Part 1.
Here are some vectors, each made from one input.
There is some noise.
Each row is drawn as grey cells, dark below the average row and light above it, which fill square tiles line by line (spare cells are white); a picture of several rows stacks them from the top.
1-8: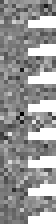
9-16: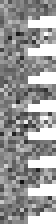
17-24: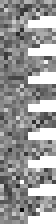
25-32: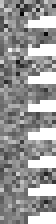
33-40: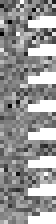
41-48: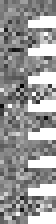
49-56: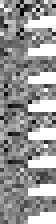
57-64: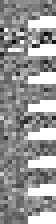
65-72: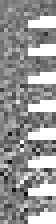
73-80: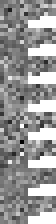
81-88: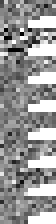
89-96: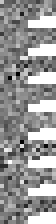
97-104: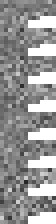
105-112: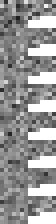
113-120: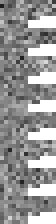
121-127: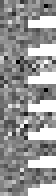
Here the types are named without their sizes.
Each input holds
three true/false values.
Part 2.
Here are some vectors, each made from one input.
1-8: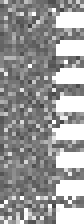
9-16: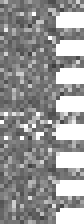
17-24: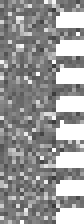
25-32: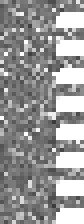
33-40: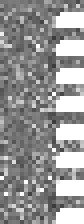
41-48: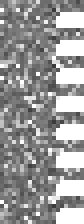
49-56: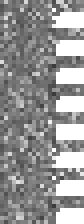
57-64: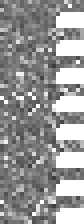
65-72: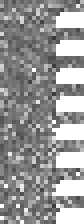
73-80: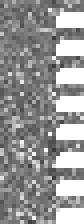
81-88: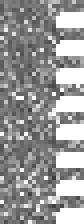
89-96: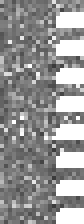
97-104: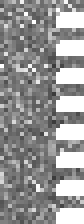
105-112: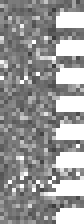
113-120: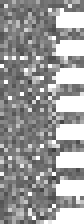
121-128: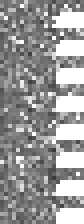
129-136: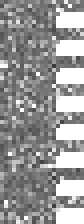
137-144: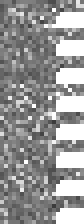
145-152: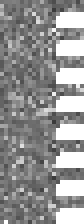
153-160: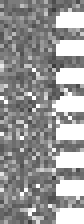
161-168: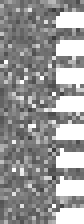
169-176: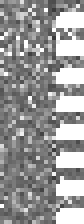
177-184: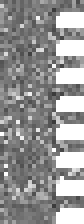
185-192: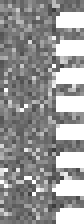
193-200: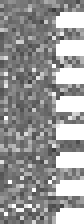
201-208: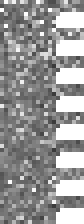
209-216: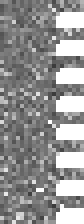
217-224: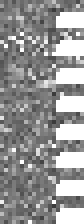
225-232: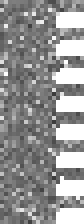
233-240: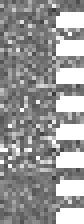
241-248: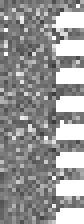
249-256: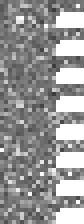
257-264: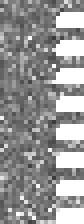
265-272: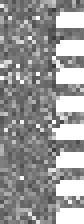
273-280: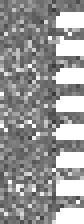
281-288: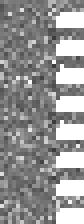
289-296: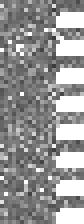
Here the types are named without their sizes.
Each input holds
four true/false values.
